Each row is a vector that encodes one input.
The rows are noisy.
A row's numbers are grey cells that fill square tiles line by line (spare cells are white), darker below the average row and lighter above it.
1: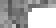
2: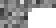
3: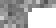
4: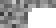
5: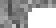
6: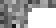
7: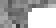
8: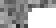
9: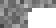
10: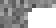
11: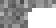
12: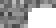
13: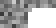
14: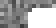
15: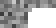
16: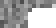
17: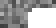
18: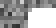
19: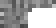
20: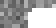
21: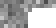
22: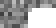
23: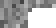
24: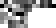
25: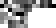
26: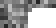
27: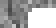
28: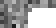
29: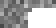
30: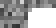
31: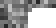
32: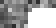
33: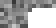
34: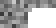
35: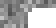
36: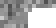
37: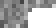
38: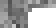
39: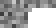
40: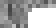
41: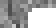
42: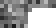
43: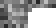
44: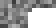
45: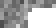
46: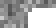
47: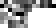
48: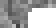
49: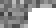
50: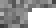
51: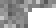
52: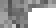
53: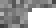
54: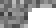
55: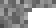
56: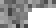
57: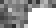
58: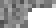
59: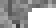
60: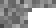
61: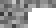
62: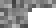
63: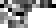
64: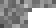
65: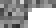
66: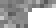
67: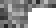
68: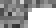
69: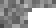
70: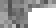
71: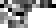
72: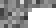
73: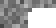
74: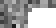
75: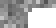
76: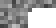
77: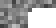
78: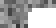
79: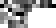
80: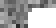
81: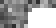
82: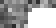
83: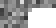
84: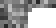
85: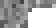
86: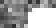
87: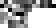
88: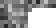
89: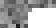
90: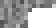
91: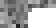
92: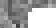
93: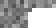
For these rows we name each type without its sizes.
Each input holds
a list of items, each a point on a line and a true/false value.
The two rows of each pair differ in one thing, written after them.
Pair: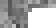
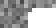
the true/false value in item 1 of the list
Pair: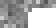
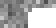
the place on the line in item 2 of the list
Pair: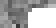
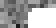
the place on the line in item 1 of the list
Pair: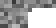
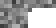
the place on the line in item 2 of the list
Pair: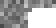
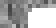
the true/false value in item 1 of the list
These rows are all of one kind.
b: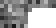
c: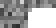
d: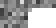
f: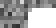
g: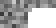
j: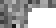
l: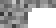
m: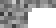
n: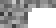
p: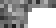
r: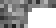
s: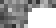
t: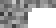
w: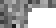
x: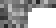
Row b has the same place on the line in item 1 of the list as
c, f, p and r.
